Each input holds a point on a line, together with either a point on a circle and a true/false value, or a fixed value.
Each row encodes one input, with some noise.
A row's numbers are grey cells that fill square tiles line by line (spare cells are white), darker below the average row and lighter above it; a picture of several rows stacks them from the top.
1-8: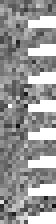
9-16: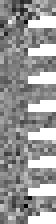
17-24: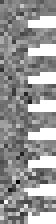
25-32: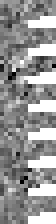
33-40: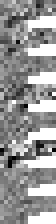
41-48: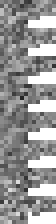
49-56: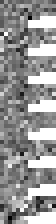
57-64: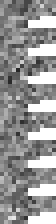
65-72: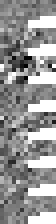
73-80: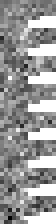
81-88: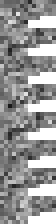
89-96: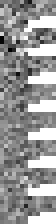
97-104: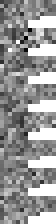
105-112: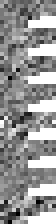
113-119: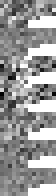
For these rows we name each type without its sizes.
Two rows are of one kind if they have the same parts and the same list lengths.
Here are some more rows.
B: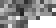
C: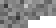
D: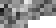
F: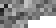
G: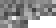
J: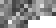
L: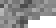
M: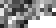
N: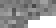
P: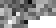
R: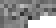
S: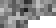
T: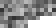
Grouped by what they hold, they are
B, C, D, F, G, J, M, R, S
L, N, P, T

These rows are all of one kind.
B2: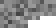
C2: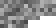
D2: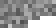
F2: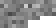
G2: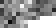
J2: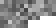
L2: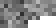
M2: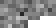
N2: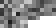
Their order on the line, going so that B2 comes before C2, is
B2, G2, N2, C2, F2, D2, L2, J2, M2.
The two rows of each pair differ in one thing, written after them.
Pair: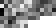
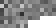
the place on the line
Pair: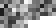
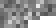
the place on the circle
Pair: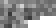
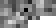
the place on the line
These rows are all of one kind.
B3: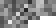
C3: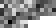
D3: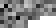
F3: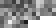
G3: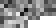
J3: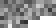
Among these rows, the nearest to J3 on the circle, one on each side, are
B3 and C3.
